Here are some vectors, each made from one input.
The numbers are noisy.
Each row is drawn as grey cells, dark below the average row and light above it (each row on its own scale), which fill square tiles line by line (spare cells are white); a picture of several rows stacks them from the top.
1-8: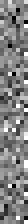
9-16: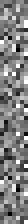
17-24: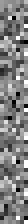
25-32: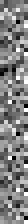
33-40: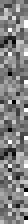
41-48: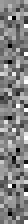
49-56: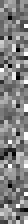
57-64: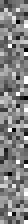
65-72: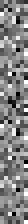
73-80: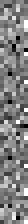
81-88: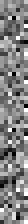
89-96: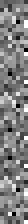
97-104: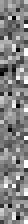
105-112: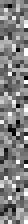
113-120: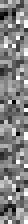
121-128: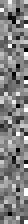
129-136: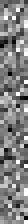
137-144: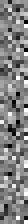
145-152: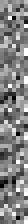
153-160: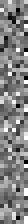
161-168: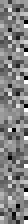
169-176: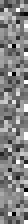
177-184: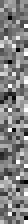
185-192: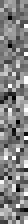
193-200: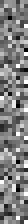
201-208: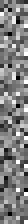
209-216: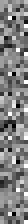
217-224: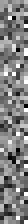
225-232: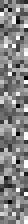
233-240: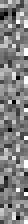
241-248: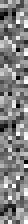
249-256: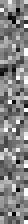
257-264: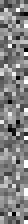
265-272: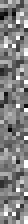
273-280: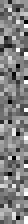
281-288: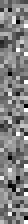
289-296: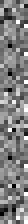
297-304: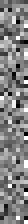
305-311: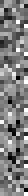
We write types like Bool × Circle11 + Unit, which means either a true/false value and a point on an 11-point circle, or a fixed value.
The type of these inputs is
Line17 + Tree10.
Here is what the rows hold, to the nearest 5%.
About 60% of them hold a point on a 17-point line. The rest hold a node of a 10-node tree.
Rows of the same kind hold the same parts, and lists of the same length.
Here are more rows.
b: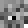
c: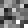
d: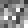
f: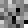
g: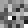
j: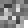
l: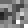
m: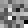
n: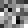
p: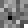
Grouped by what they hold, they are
b, c, f, g, l, m, p
d, j, n

